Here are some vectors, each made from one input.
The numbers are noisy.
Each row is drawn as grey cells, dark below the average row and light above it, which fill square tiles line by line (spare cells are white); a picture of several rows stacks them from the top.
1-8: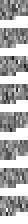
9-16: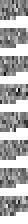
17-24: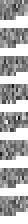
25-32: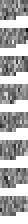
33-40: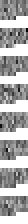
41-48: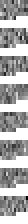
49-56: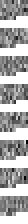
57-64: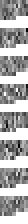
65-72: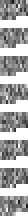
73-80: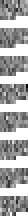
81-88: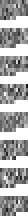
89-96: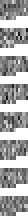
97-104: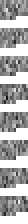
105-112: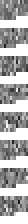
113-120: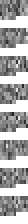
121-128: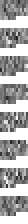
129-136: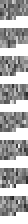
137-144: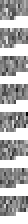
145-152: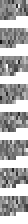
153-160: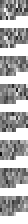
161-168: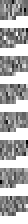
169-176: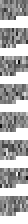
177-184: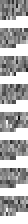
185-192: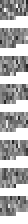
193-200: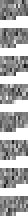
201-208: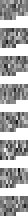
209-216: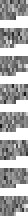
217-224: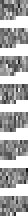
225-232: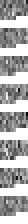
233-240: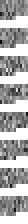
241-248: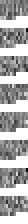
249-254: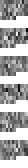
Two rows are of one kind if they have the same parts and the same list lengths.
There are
2 kinds of row.
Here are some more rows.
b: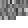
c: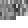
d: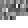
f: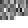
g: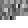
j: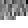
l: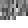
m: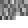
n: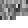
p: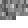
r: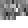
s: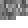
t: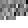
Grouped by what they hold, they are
b, c, d, g, l, m, n, p, r, s
f, j, t

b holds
a point on a 4-point line, a point on each of two 6-point lines and four true/false values.
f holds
a point on a 4-point line and a point on each of two 6-point lines.
